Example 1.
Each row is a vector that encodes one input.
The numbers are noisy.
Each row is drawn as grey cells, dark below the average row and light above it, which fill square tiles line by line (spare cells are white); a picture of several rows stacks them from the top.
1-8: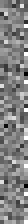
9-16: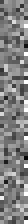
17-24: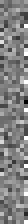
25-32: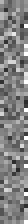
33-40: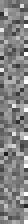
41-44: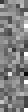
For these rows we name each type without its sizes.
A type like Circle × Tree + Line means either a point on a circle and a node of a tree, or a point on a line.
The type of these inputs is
List(Circle).
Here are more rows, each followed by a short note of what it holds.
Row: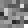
a list of two items
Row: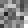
the empty list
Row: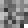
a list of two items
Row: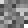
a list of one item
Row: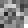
the empty list
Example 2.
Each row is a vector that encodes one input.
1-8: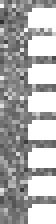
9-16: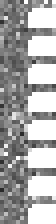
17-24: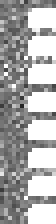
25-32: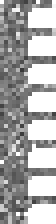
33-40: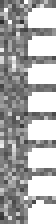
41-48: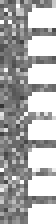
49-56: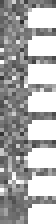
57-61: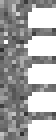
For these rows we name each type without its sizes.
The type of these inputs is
List(Line).
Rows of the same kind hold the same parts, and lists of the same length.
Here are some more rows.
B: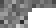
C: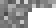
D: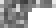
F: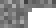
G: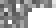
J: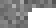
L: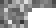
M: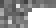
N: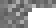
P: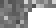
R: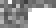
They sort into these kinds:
B, F, J, L
C, N, P
D, G, M, R

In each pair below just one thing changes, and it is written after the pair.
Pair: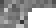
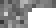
the place on the line in item 2 of the list
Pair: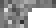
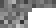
the place on the line in item 2 of the list
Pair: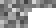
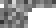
the place on the line in item 1 of the list
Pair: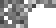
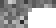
the place on the line in item 1 of the list
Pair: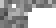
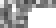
the place on the line in item 2 of the list
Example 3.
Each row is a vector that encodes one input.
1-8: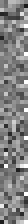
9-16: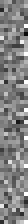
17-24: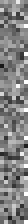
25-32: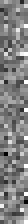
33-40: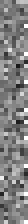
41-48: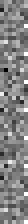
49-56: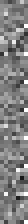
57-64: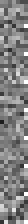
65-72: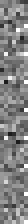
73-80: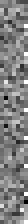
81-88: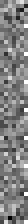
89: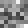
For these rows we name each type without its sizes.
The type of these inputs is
Bool × Bool × Bool × Circle.
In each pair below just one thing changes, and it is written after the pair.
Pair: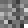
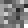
one of the three true/false values
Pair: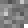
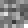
the place on the circle
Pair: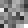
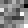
the place on the circle
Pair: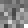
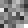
the place on the circle
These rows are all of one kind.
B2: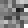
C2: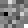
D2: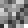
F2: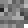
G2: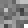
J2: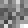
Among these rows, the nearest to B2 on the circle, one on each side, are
C2 and G2.
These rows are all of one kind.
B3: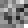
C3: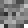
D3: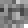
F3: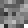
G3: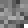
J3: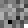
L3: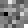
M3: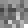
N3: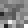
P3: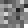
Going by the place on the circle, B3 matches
J3 and L3.
